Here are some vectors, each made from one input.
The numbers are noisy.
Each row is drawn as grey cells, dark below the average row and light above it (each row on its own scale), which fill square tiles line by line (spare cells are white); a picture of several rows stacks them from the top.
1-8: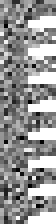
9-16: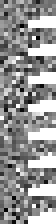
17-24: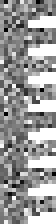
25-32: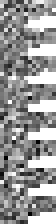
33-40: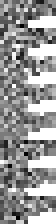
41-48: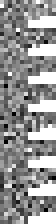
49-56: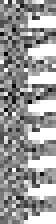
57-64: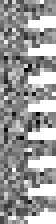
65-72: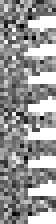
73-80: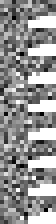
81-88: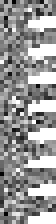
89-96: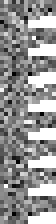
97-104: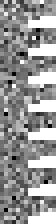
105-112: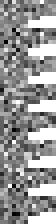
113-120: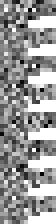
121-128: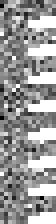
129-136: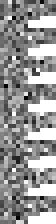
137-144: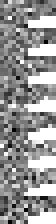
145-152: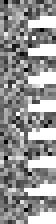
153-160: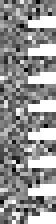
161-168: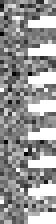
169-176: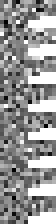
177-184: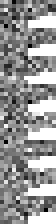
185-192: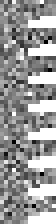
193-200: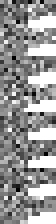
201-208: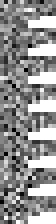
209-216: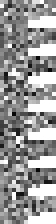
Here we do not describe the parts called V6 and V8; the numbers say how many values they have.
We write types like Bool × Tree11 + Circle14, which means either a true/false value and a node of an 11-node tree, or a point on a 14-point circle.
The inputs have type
(Line7 + V6) × V8 + List2(Line4).
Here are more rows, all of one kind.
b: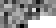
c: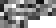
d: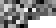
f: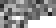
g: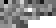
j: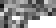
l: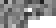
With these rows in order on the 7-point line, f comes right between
c and j.
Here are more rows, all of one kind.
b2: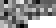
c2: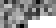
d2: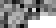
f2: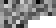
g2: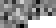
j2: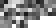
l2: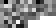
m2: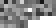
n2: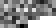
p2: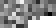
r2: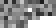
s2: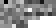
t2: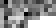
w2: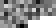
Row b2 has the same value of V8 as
c2, d2, g2 and w2.
